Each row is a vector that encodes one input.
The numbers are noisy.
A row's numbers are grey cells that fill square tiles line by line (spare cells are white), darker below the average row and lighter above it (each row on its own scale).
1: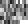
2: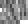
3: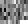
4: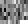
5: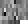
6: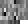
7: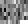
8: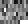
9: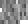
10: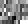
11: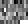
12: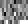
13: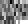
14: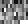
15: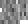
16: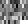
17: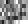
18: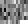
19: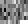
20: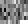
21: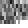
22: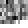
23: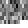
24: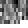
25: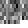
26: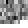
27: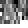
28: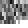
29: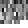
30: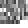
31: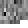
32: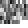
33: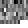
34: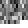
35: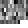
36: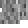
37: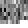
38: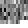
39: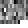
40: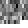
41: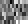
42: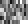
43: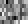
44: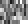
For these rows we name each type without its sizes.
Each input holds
a list of points on a line.
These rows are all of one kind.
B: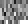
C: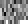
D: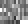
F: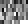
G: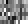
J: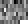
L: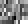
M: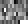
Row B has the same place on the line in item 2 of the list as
C and F.
